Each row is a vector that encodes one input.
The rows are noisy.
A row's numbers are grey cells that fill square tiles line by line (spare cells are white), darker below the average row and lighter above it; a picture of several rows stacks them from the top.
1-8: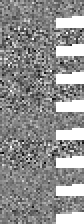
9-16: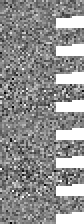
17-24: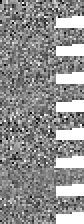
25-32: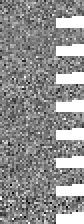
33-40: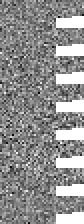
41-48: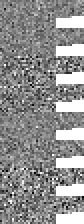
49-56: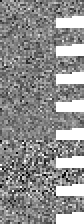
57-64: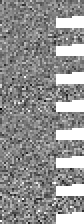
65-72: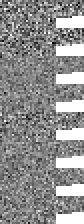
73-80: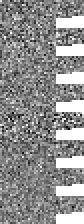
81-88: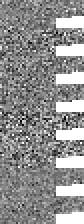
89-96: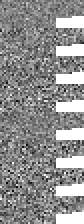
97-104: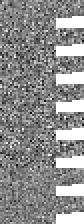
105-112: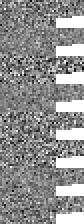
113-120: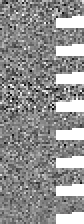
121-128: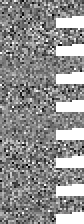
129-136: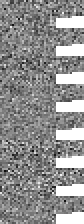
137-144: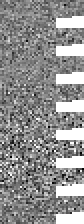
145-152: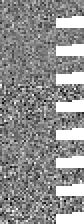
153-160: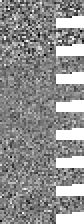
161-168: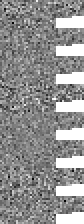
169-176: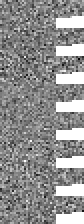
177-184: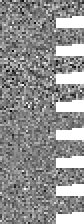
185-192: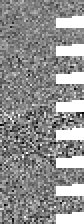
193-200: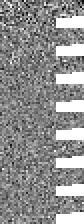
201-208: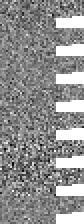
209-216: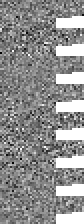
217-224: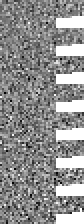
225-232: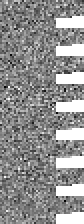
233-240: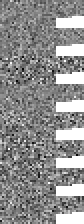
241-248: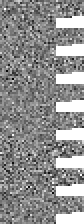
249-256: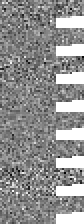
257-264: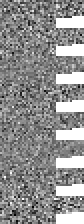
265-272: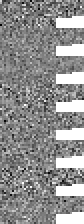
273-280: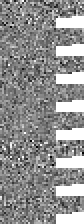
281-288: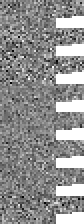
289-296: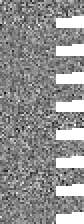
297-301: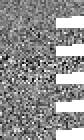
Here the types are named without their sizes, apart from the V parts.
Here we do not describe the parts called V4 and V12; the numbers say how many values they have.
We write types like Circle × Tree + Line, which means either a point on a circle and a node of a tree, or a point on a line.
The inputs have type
(Circle × V4 + Line × Line) × V12 + Tree.
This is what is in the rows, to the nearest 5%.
About 30% of them hold a node of a tree. The rest hold a value of V12, together with either a point on a circle and a value of V4, or a point on each of two lines.
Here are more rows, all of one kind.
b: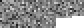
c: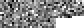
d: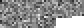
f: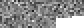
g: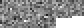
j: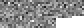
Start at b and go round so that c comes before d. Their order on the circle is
b, c, g, d, j, f.
